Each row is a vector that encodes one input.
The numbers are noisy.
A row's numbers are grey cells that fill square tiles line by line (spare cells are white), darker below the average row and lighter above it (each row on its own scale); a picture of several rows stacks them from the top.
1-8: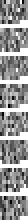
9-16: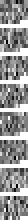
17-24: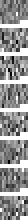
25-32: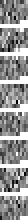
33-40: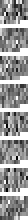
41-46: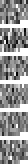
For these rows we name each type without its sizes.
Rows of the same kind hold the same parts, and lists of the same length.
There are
2 kinds of row.
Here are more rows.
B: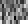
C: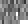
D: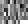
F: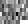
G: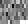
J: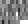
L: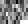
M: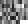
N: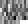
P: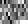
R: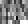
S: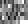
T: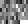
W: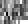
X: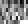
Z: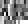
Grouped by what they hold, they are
B, C, F, G, J, M, N, P, S, W, Z
D, L, R, T, X

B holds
a point on a line and three true/false values.
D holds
a point on a line.
